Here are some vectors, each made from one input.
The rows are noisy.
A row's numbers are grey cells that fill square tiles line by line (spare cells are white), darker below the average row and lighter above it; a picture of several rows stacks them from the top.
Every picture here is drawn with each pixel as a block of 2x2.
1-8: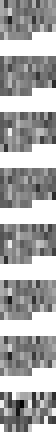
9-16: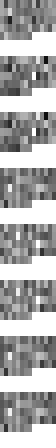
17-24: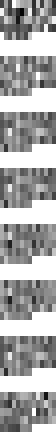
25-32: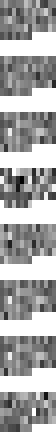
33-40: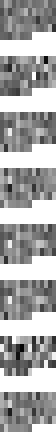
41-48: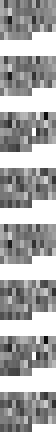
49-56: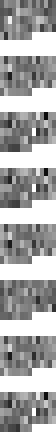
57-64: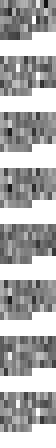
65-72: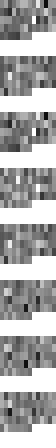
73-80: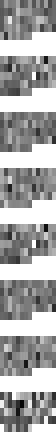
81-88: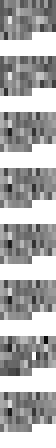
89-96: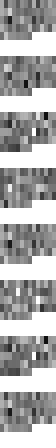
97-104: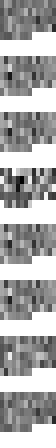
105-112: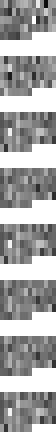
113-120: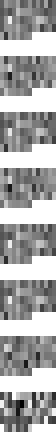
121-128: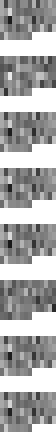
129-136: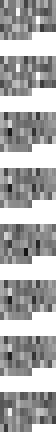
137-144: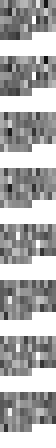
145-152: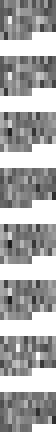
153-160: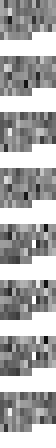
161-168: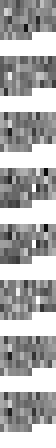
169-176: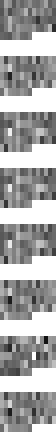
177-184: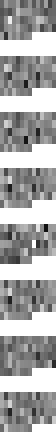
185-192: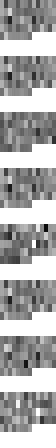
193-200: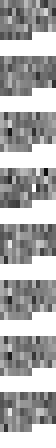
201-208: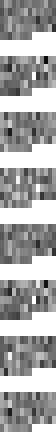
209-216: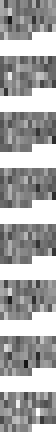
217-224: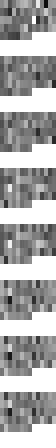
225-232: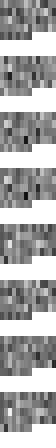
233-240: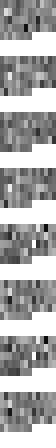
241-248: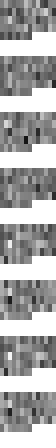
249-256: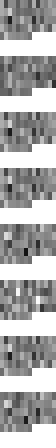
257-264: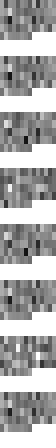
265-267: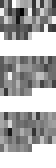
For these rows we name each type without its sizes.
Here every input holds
either a fixed value, or a node of a tree.
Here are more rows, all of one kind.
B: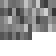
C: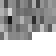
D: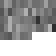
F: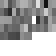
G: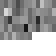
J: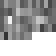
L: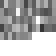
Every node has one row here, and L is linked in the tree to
J.
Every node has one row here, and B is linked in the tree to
D and F.
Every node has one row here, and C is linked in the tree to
G.
